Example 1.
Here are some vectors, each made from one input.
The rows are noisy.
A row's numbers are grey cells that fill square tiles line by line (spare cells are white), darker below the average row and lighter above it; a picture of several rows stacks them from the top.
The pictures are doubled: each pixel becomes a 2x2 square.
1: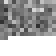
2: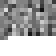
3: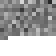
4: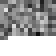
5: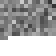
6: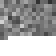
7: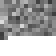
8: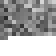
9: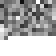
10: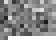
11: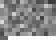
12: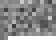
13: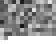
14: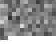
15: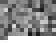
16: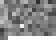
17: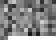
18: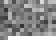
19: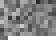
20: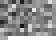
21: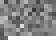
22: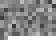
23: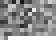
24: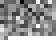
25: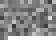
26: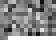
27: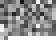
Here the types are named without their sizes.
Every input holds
a point on a line.
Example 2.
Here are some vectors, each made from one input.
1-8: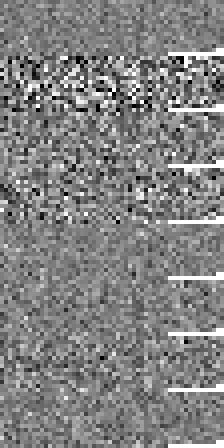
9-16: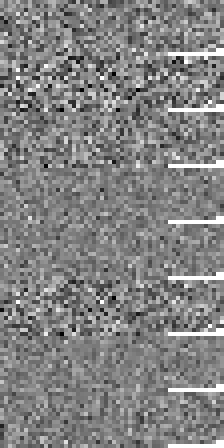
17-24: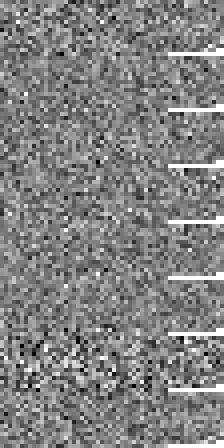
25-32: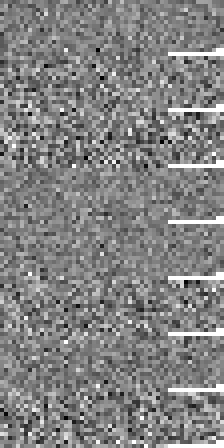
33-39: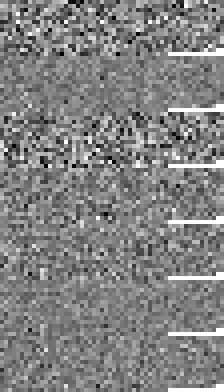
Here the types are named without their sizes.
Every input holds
either a fixed value, or three true/false values.
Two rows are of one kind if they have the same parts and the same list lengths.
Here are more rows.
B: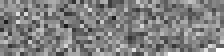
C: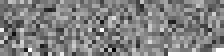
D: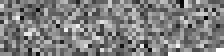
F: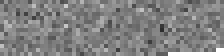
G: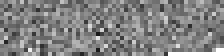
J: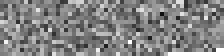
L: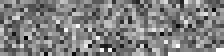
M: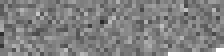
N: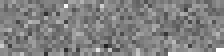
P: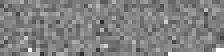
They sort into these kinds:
B
C, D, F, G, J, L, M, N, P

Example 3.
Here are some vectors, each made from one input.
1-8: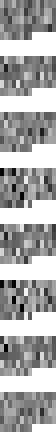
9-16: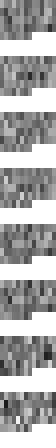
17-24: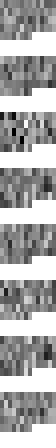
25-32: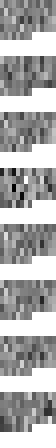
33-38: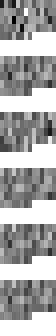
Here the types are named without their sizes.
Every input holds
a point on a line.
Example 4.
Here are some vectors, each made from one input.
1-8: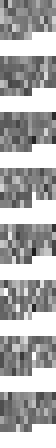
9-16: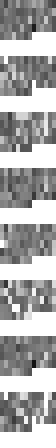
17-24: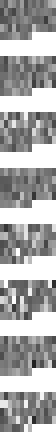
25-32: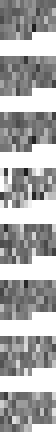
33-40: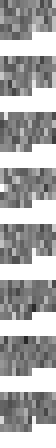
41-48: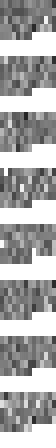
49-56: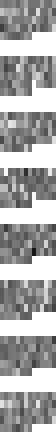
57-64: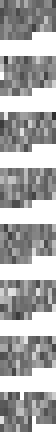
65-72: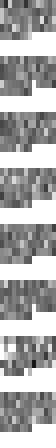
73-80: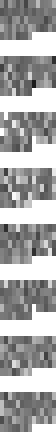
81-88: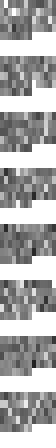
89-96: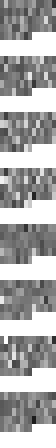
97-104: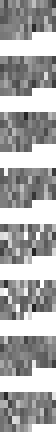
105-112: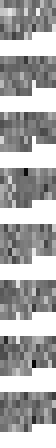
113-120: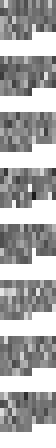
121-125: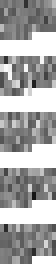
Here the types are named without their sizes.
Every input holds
a point on a line.
